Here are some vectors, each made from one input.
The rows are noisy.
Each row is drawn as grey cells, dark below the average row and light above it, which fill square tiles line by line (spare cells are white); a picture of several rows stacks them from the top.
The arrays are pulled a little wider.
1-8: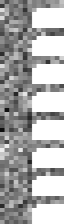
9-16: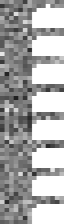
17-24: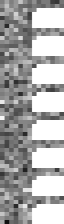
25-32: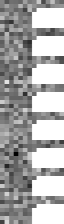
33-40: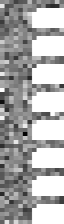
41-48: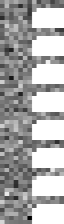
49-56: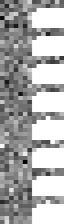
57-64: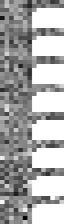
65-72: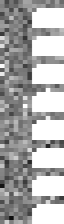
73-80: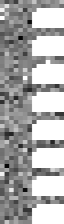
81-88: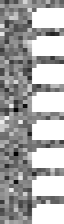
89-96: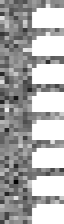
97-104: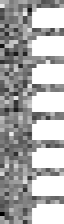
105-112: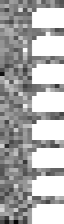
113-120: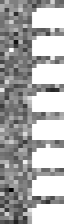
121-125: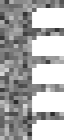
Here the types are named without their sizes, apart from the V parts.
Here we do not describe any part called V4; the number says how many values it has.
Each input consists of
a label, together with either five true/false values, or a value of V4.
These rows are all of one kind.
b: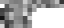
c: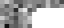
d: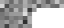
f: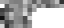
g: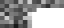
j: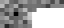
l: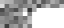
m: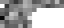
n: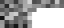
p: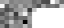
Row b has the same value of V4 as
d, f, l and p.
